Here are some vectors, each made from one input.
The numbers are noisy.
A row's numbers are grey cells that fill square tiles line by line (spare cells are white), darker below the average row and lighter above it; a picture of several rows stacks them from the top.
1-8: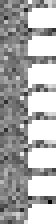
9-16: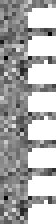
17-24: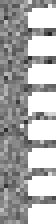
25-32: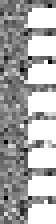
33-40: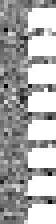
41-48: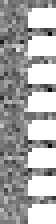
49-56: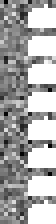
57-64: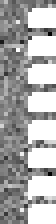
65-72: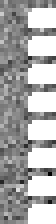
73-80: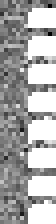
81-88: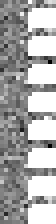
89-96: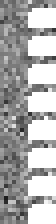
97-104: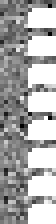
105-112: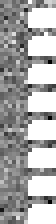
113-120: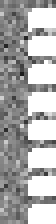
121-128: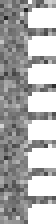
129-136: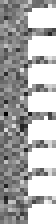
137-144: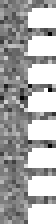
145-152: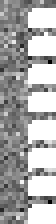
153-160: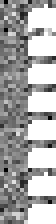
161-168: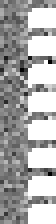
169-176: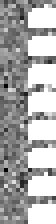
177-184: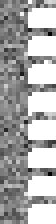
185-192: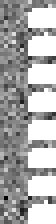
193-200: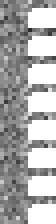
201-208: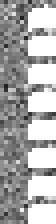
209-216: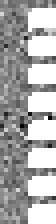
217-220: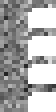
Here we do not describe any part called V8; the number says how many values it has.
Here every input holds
a point on a 6-point line, together with a list of up to two items, each a true/false value and a value of V8.
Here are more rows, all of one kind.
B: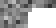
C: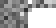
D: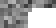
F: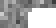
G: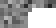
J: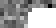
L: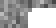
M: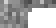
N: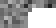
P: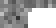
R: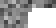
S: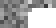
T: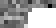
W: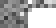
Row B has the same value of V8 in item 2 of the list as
D, F and M.
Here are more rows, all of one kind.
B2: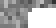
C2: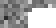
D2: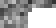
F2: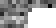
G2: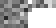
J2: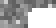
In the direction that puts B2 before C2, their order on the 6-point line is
F2, D2, B2, J2, C2, G2.
